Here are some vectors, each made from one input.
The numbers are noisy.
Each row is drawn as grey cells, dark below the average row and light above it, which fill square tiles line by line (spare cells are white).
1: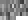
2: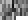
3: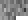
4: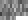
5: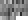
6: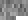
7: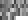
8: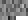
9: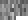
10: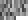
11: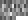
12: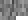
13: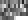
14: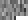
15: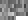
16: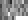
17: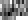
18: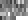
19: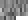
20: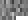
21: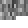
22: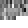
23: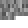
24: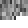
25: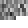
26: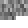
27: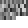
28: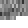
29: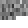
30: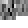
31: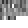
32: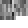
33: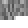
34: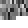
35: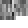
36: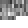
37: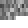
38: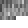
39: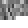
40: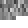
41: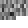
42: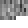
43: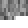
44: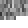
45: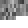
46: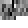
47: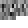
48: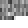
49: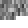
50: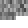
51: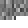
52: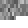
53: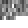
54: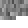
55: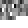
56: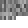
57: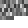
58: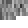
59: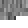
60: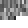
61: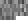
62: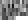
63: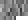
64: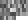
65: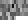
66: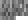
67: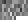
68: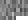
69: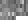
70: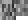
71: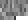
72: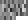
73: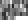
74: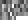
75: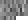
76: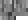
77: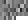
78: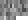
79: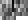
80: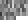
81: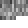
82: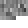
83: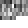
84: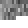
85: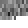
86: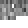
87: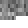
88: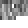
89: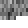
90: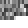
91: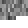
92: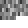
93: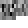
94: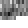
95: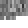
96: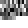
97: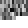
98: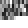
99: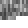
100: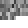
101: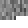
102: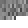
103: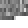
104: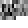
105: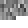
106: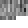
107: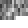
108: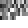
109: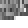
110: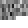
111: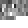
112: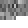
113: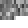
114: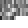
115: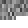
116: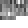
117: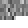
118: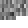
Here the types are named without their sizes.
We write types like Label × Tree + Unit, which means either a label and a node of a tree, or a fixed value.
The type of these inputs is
Line × Tree.
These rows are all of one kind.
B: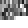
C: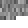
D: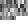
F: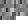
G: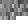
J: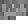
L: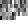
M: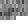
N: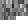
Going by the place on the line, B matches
F, L and N.
